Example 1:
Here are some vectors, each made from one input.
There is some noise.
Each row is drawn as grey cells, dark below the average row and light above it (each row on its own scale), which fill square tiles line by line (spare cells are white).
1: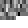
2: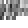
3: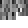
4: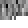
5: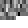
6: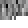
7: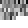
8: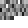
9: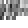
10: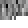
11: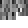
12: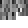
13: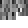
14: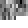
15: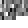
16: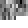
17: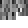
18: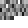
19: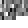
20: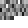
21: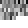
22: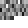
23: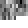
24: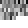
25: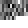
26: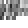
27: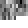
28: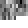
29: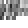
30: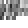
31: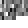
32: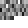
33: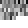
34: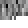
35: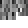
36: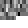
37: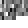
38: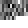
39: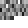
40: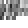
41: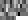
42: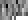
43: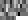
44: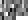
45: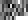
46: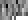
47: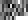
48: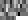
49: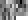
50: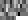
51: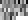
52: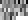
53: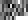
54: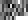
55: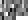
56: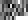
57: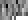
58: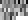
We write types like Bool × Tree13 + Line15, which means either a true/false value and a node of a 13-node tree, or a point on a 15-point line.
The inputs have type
Label9.
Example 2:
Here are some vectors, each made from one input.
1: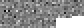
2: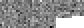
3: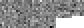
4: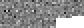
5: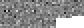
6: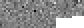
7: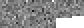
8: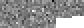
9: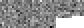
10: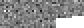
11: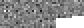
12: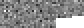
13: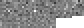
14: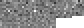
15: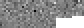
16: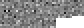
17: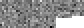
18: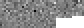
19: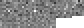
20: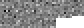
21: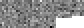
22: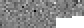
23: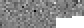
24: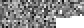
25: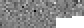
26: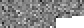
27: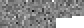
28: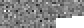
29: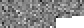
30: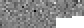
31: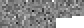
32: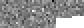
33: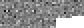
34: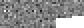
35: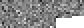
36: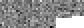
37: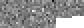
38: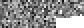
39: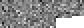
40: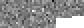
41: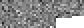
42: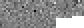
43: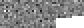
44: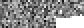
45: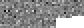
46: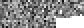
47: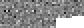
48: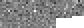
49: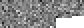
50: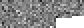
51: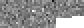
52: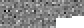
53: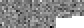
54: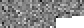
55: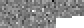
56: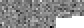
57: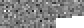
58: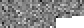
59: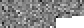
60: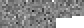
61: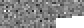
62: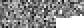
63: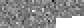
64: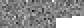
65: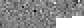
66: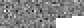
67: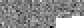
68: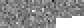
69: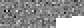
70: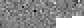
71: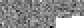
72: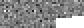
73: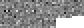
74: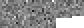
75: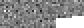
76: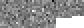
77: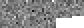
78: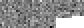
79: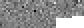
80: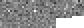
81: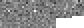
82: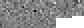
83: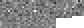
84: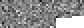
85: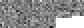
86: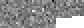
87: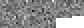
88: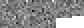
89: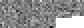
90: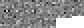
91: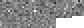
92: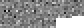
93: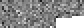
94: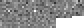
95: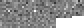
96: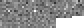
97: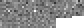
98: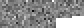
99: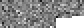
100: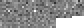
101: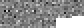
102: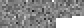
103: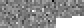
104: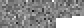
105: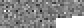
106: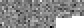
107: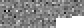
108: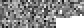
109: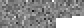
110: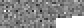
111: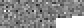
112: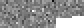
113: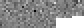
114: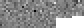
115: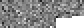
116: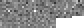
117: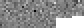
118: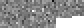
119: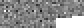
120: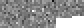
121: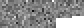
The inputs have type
Bool × Bool × Bool + Unit.
